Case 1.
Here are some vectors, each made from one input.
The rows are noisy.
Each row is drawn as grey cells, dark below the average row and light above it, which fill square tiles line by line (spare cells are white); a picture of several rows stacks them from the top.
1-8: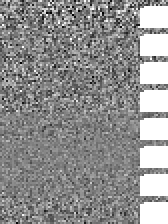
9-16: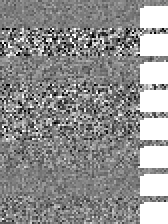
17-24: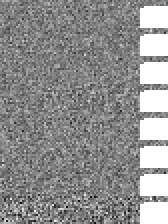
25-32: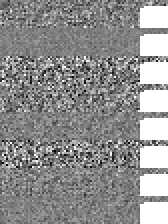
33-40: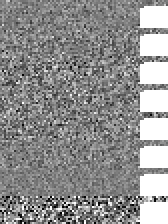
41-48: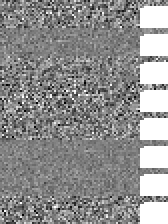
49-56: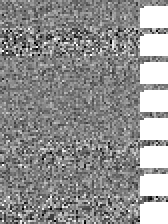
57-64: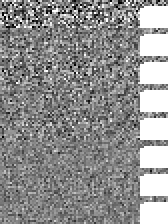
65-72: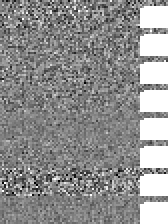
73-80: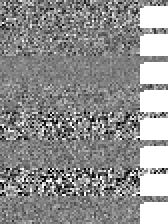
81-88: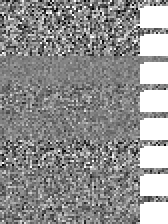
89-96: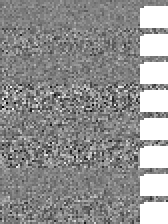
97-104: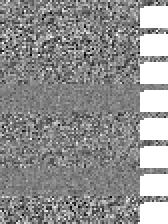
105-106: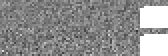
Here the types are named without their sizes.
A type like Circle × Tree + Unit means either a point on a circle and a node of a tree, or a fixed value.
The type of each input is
(Circle + Line) × Line.
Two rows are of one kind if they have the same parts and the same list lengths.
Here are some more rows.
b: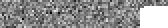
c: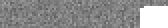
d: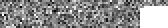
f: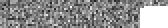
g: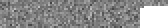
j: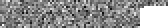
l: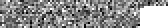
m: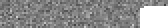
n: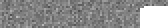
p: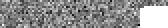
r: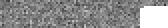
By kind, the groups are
b, m, n, r
c, d, f, g, j, l, p

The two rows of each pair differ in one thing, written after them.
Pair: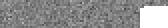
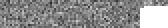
the place on the circle
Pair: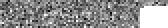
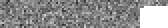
the place on the line
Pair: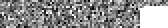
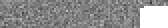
the place on the line
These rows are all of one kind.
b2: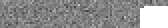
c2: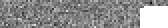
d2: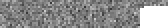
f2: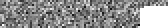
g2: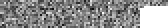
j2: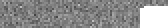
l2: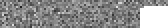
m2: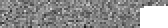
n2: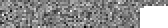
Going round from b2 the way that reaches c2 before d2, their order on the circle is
b2, g2, l2, c2, f2, m2, n2, d2, j2.
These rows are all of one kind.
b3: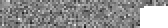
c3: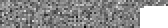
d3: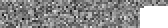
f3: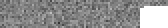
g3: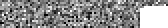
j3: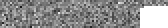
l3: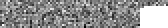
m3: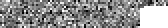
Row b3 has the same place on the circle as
c3 and l3.
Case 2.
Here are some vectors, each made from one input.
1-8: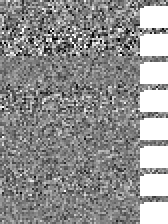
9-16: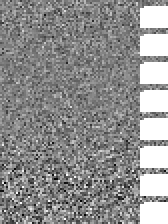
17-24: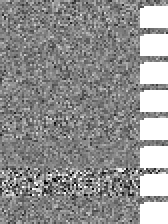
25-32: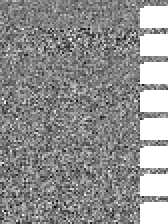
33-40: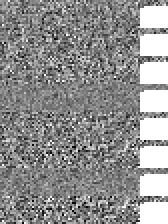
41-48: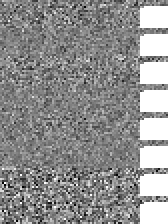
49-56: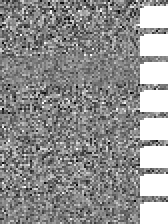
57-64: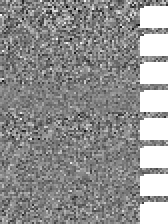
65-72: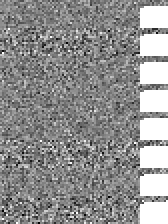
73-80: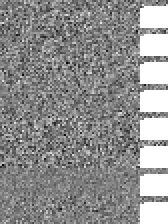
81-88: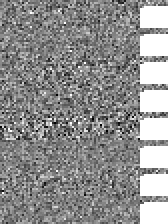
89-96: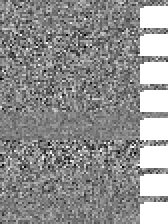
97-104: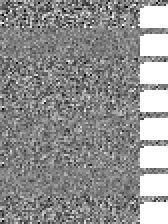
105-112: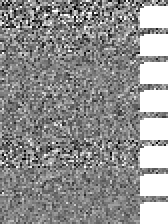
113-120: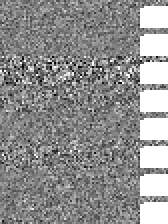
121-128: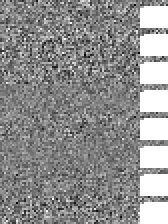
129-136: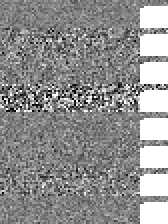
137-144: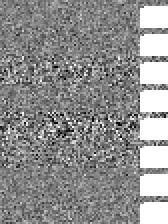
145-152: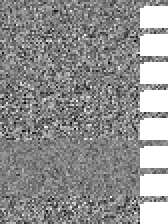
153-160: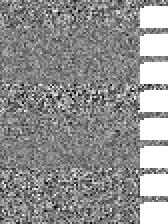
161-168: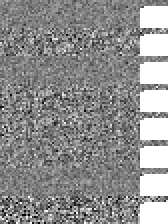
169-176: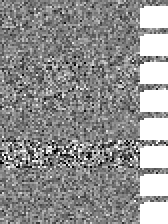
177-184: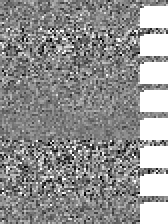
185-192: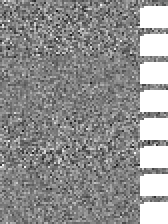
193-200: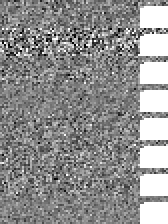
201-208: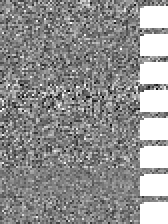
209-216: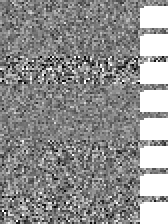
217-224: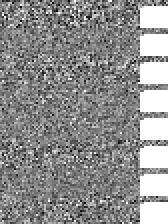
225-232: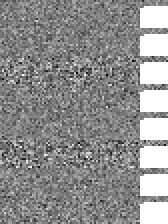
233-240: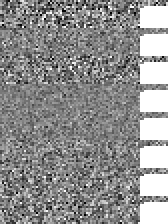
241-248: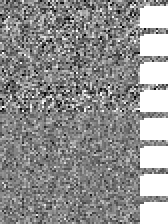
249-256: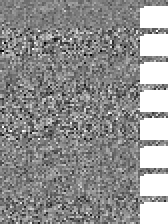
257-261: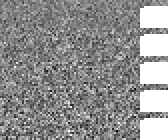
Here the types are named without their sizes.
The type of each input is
List(Circle).
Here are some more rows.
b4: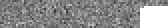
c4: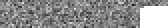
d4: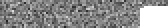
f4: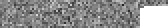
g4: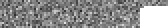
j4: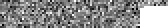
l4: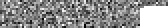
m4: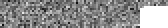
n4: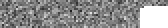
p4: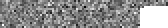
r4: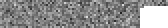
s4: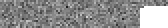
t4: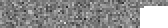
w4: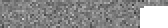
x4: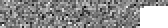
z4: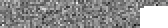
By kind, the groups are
b4, f4, j4, p4, s4, t4, w4, z4
c4, x4
d4, l4
g4, m4, n4, r4

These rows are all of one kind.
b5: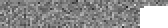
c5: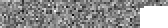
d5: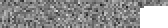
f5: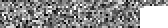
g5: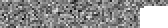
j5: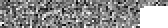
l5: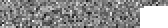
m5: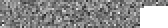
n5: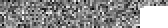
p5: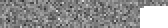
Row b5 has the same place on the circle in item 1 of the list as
c5, f5 and g5.
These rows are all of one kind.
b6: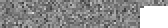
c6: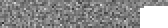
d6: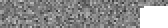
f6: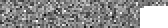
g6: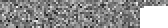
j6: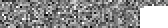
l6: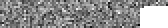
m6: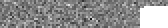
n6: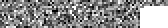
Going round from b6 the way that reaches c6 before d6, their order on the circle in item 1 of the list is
b6, m6, c6, g6, f6, d6, j6, l6, n6.
